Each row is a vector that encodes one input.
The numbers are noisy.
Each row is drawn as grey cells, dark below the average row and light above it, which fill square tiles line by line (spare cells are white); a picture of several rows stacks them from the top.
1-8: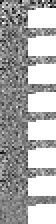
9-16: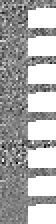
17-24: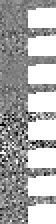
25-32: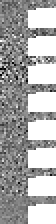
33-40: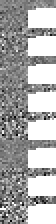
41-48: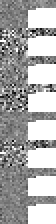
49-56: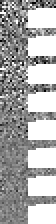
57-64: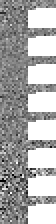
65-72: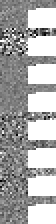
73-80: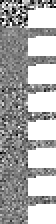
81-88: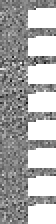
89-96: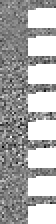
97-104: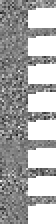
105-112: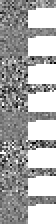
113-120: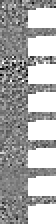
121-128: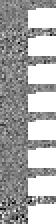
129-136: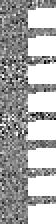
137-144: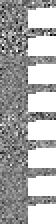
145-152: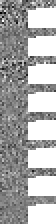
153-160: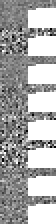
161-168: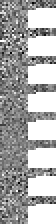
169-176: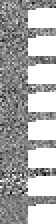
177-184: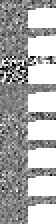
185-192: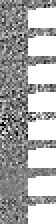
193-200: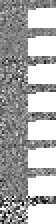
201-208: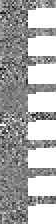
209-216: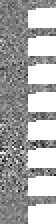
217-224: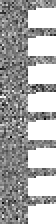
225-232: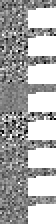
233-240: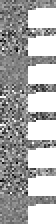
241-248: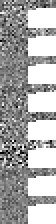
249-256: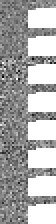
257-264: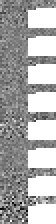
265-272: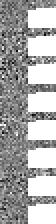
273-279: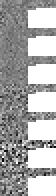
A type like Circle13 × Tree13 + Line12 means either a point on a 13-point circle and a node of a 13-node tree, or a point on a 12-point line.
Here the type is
List2(Circle10 + Line5).
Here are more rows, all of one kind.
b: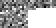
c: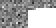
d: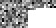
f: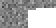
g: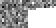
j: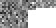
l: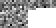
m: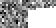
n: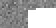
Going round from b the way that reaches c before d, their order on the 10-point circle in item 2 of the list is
b, l, n, c, d, g, m, f, j.
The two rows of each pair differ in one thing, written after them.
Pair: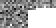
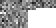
the place on the 10-point circle in item 1 of the list
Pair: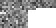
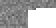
the place on the 10-point circle in item 1 of the list
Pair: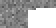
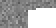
the place on the 5-point line in item 2 of the list
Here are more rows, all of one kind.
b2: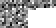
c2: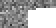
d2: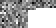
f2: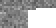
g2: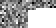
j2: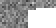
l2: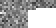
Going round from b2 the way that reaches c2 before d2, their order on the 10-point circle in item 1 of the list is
b2, g2, l2, f2, c2, d2, j2.
